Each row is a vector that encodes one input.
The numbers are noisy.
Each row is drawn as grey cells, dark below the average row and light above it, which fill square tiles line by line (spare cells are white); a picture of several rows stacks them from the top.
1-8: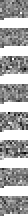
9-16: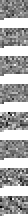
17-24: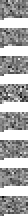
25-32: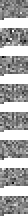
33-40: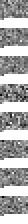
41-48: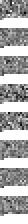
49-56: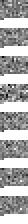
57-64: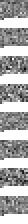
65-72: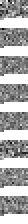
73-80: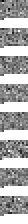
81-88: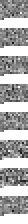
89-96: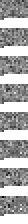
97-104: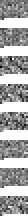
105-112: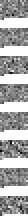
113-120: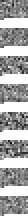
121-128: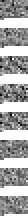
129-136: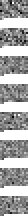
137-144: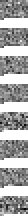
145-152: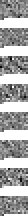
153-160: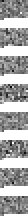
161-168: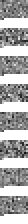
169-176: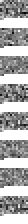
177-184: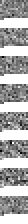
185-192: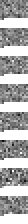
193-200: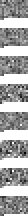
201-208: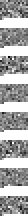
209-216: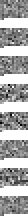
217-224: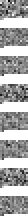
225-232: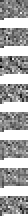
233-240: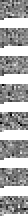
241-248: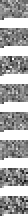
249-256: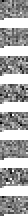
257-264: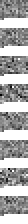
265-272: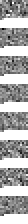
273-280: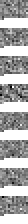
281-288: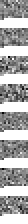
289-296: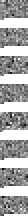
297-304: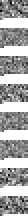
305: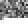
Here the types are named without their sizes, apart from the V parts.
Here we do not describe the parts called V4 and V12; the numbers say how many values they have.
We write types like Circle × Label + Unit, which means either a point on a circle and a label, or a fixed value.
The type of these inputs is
Bool × Line × V4 × V12 + Label.
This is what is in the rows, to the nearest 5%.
About 30% of them hold a label. The rest hold a point on a line, a true/false value, a value of V4 and a value of V12.
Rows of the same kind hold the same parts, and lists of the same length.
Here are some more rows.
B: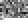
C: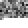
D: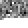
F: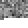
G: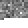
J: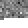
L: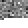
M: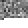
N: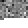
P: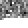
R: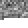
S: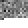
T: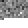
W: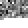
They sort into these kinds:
B, C, D, P, W
F, G, J, L, M, N, R, S, T

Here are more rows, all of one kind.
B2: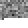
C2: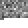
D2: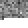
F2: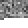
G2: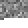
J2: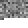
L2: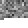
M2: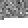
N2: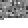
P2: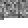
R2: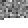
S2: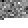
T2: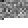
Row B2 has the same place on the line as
D2 and P2.
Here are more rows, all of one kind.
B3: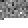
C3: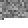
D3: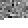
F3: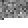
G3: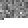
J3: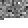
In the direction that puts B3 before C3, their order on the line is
J3, D3, B3, F3, G3, C3.
